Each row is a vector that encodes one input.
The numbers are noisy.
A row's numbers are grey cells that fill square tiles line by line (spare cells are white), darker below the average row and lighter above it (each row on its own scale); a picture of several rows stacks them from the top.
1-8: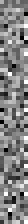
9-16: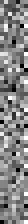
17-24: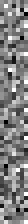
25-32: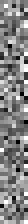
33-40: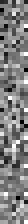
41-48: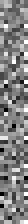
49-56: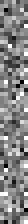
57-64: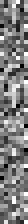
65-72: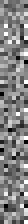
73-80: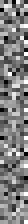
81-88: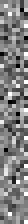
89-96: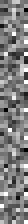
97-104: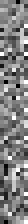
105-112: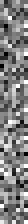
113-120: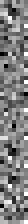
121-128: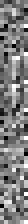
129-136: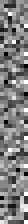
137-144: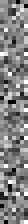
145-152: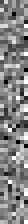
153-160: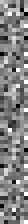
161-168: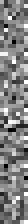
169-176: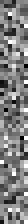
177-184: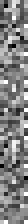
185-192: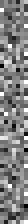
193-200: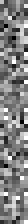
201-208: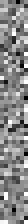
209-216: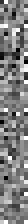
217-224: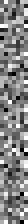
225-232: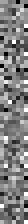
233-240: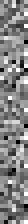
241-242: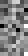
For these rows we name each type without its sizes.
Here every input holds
a label and a true/false value.
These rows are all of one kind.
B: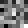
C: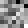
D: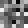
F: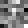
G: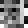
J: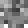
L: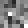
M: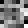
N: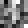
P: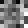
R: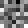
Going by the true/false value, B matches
F, L and N.
